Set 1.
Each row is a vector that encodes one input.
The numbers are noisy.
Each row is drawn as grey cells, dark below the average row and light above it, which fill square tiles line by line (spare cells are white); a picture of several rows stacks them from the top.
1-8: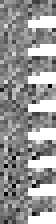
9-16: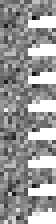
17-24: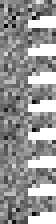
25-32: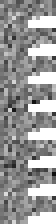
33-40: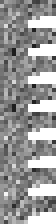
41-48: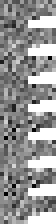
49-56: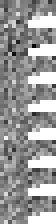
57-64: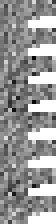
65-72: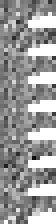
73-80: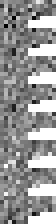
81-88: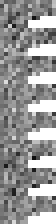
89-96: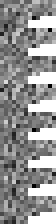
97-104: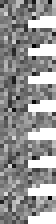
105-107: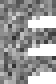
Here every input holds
a true/false value, together with either a fixed value, or a node of a 9-node tree.
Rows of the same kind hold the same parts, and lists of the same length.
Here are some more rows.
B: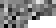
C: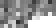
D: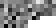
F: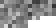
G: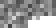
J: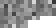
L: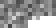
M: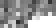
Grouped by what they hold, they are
B, D
C, F, G, J, L, M

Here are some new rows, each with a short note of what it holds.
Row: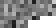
a node of a 9-node tree and a true/false value
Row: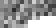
a true/false value
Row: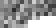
a true/false value
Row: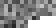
a node of a 9-node tree and a true/false value
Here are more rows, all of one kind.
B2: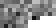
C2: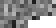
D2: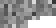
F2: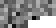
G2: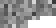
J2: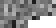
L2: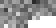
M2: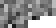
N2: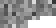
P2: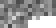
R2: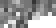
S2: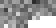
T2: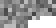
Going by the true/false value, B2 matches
C2, F2, J2 and M2.
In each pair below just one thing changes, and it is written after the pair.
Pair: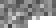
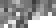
the node of the tree
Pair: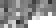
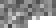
the node of the tree
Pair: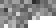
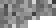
the node of the tree
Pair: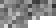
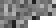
the true/false value
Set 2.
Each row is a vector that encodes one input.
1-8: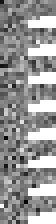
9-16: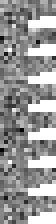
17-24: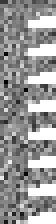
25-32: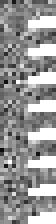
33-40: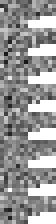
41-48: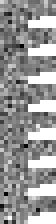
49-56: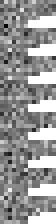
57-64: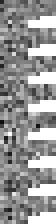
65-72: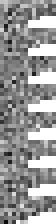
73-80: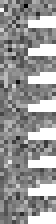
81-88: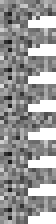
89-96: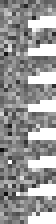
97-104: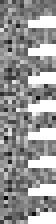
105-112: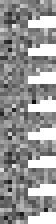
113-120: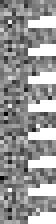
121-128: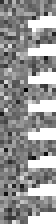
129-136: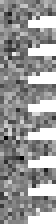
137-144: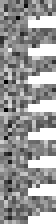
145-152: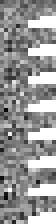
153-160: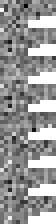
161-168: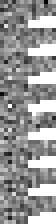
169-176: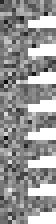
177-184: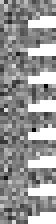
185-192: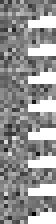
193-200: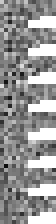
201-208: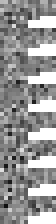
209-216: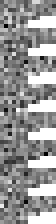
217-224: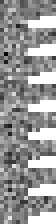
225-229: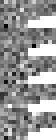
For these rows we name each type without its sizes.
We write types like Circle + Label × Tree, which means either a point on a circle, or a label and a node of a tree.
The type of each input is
(Bool × Bool × Bool + Unit) × (Tree + Unit).
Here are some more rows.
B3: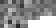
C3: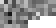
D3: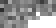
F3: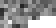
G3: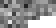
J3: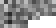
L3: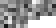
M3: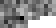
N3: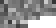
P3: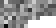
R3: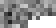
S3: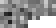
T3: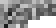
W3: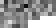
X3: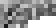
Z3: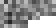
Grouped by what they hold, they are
B3, D3, F3, G3, M3, N3, W3
C3, J3, R3, S3, Z3
L3, P3
T3, X3

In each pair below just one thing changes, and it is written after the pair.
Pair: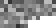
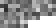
the node of the tree
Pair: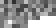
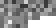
one of the three true/false values
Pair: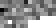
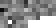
one of the three true/false values
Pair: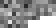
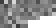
the node of the tree
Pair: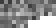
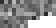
one of the three true/false values
